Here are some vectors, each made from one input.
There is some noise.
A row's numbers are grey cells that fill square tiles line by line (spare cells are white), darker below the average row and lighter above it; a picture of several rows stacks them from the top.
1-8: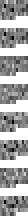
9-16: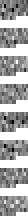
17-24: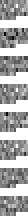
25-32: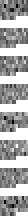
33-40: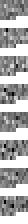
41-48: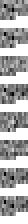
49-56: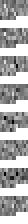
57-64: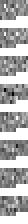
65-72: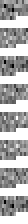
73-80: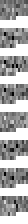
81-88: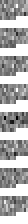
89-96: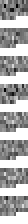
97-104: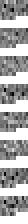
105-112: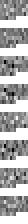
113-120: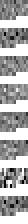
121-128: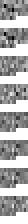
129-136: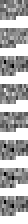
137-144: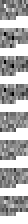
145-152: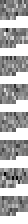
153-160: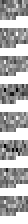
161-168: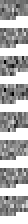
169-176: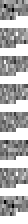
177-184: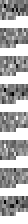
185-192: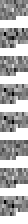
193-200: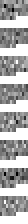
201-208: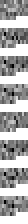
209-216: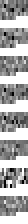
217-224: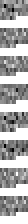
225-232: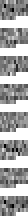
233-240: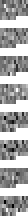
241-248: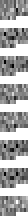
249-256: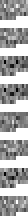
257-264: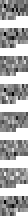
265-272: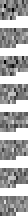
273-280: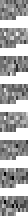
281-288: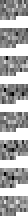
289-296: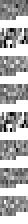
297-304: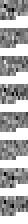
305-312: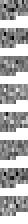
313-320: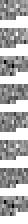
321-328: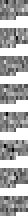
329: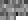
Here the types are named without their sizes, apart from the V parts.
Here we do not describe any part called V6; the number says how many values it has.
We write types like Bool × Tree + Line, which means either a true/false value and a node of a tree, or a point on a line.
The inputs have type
List(Bool × V6).
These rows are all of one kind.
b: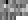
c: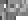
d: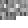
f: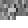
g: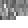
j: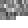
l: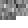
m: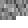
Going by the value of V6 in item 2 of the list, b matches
c and l.
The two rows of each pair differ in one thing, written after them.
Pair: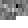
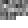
the value of V6 in item 1 of the list
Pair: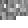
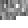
the value of V6 in item 2 of the list
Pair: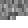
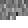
the true/false value in item 2 of the list
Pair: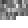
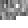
the true/false value in item 1 of the list
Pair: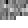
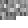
the value of V6 in item 1 of the list
